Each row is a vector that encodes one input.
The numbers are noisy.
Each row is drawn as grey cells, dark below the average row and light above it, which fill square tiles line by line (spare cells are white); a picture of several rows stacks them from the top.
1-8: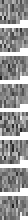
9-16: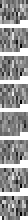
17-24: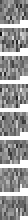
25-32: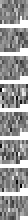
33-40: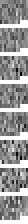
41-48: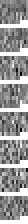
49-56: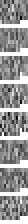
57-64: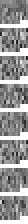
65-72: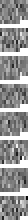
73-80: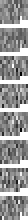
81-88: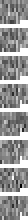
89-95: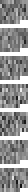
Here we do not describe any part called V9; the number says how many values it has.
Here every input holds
either a point on a 5-point line and a true/false value, or a value of V9.
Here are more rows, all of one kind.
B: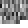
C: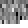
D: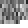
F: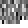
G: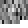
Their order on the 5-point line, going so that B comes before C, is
F, B, D, C, G.
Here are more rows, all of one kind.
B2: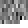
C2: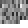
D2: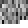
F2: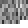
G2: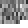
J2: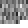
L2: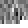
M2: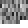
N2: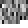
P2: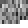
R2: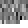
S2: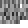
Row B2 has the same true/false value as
L2 and R2.
